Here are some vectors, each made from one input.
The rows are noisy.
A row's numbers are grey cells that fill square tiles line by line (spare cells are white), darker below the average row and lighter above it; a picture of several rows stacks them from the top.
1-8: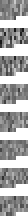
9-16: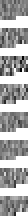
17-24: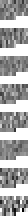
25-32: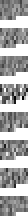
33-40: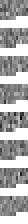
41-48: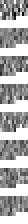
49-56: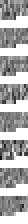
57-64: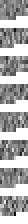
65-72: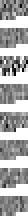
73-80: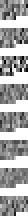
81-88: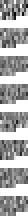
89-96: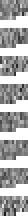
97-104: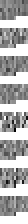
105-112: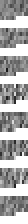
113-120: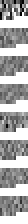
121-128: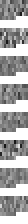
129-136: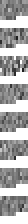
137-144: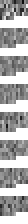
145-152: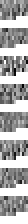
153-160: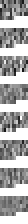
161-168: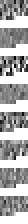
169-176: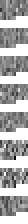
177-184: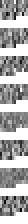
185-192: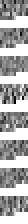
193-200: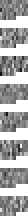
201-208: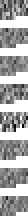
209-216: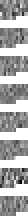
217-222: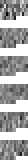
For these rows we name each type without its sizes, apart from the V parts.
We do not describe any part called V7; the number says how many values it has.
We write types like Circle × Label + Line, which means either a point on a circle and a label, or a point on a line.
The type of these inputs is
Label × (Line + V7).
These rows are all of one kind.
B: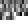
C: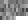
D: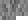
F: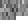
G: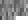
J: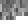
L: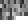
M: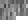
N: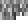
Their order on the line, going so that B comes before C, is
J, L, B, N, D, M, G, C, F.
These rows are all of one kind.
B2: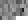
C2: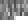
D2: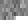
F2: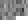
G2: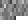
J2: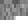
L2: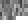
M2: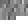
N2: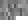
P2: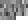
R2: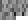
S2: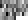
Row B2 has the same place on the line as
C2, D2, J2 and N2.
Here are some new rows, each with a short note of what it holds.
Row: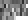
a label and a point on a line
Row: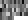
a label and a point on a line
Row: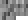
a label and a value of V7
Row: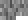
a label and a point on a line
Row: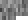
a label and a value of V7
